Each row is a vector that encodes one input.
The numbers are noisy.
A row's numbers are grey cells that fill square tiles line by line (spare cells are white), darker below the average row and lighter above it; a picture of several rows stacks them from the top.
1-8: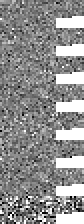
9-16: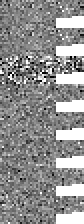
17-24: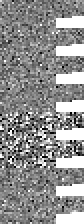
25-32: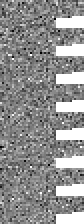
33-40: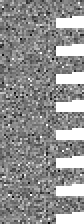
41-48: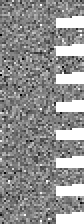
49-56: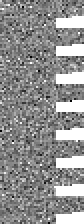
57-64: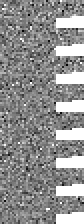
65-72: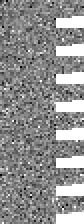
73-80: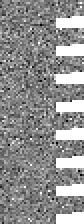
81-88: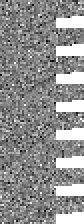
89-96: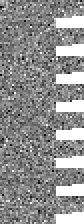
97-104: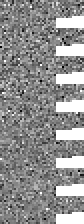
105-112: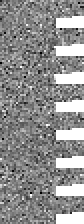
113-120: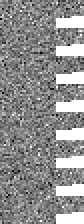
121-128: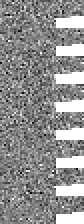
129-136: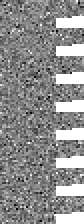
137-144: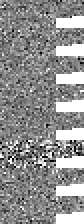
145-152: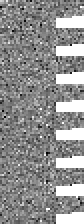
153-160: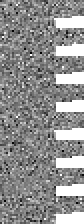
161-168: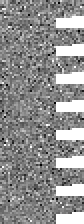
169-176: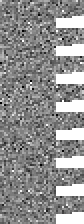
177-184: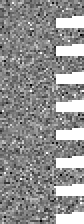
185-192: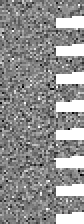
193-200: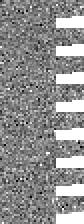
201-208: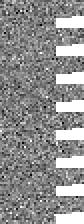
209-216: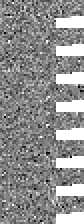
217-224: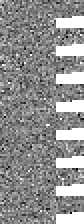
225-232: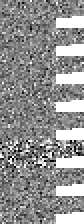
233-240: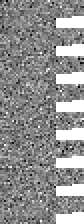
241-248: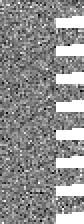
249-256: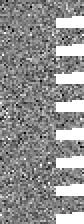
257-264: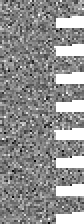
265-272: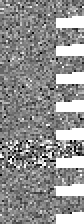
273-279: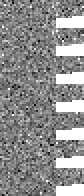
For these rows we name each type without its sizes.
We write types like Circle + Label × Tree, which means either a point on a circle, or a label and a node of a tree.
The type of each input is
(Bool × Bool × Bool × Bool + Tree) × Circle + Unit.
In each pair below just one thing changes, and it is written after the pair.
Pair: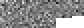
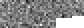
one of the four true/false values
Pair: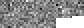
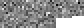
one of the four true/false values
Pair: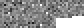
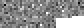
one of the four true/false values
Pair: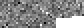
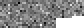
the place on the circle
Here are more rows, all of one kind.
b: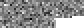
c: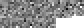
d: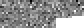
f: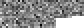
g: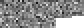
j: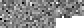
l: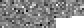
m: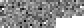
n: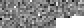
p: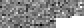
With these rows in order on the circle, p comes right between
l and n.
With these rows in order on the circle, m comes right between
c and j.
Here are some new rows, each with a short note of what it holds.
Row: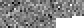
a point on a circle and four true/false values
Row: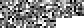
a fixed value
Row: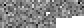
a point on a circle and four true/false values
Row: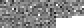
a point on a circle and a node of a tree
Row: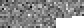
a point on a circle and four true/false values
